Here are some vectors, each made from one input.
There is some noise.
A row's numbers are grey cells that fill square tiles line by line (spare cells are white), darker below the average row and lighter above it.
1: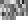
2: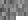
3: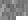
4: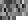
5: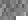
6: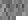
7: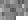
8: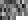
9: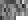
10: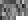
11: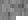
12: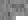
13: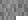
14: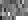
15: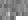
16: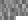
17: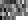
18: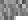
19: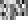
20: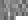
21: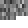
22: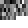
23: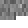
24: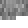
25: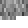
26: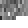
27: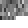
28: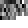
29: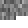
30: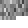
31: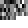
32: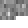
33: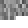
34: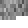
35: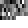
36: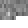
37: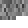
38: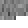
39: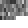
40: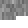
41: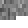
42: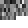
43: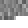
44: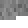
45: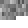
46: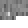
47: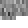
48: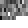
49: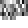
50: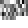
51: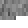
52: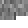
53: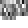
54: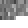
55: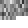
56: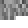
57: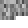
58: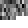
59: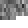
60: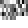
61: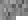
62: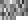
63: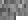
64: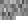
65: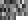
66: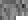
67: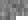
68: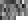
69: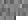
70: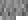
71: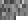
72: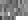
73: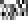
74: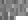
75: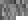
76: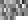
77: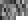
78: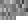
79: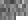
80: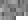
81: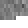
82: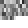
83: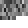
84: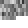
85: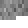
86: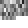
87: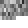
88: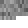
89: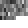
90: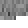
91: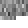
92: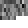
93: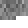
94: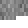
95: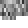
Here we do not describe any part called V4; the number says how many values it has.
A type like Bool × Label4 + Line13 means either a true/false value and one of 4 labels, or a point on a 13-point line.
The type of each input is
Label5 × Line5 × List2(V4).
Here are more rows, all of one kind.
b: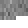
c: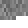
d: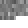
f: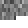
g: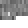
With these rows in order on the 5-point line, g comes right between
c and d.
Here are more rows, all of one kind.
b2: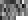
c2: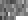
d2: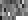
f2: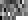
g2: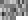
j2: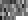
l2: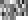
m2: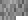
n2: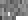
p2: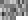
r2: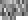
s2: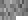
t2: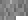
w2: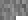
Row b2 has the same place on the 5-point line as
m2, s2, t2 and w2.
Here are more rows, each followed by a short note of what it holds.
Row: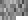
one of 5 labels and a point on a 5-point line, together with a list of one item
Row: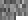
one of 5 labels and a point on a 5-point line, together with a list of two items
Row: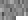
one of 5 labels and a point on a 5-point line, together with a list of two items
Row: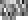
one of 5 labels and a point on a 5-point line, together with the empty list
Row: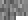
one of 5 labels and a point on a 5-point line, together with the empty list
